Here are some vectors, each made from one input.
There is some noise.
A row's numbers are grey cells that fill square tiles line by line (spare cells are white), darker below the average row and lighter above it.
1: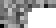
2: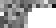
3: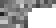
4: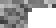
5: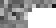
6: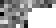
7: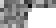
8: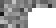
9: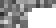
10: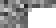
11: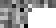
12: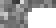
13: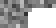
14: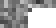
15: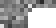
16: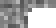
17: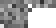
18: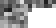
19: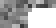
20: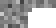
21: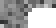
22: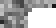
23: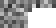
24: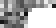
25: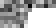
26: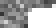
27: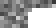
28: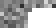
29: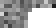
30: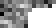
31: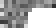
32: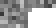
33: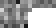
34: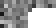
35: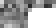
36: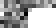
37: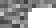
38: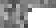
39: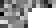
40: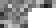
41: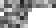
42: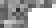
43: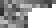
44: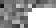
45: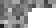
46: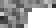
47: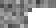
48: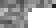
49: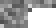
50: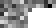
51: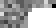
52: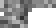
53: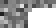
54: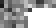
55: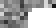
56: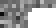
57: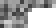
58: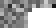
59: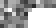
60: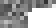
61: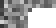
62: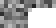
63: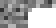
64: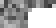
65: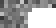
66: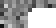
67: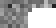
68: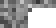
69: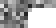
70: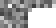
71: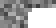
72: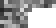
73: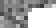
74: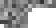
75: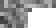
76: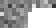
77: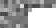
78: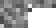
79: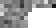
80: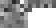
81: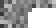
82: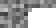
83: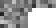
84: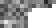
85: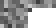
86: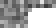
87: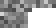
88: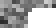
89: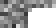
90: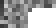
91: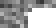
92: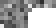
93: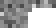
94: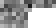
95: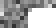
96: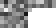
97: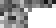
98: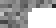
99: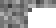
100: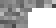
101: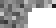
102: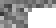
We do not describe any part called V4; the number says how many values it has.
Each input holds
one of 7 labels, together with either a node of a 7-node tree, or a value of V4.
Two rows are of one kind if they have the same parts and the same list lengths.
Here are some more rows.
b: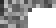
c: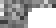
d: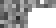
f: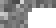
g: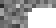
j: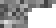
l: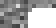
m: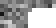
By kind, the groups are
b, d, j, m
c, f, g, l

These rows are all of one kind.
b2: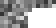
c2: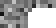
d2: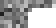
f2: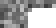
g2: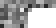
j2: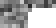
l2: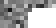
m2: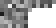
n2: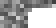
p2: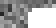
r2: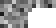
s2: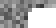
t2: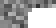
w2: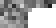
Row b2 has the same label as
f2, g2, n2 and t2.
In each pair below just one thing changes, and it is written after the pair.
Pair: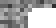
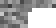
the label
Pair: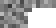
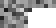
the node of the tree
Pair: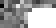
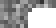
the node of the tree
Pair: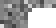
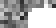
the node of the tree
